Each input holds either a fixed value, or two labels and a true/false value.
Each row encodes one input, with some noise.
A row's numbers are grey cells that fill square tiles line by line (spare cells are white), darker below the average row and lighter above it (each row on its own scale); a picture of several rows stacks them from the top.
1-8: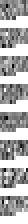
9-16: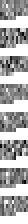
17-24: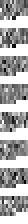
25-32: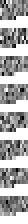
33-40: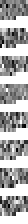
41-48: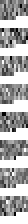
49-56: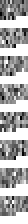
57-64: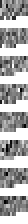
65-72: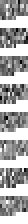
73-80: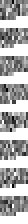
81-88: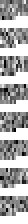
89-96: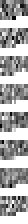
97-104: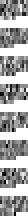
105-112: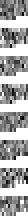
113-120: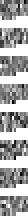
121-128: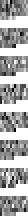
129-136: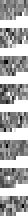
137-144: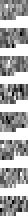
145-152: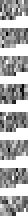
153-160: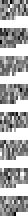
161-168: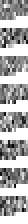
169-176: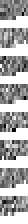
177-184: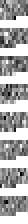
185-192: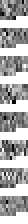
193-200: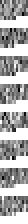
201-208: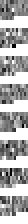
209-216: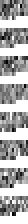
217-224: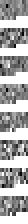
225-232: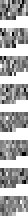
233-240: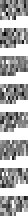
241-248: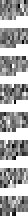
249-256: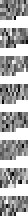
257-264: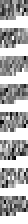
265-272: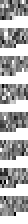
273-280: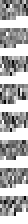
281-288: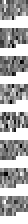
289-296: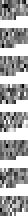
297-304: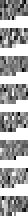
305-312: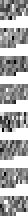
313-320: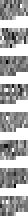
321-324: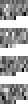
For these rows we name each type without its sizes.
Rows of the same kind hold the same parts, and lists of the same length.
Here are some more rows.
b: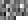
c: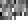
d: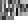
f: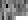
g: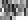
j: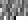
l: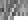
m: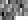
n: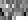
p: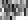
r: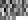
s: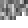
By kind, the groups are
b, c, d, f, j, l, m, n, r, s
g, p

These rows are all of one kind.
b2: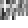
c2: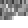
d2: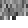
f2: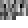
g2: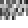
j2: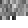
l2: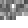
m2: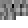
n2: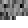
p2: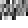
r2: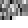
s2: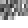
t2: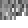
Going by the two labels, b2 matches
g2, j2 and p2.
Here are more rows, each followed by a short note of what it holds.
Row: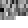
two labels and a true/false value
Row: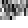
a fixed value
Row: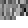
two labels and a true/false value
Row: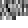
two labels and a true/false value
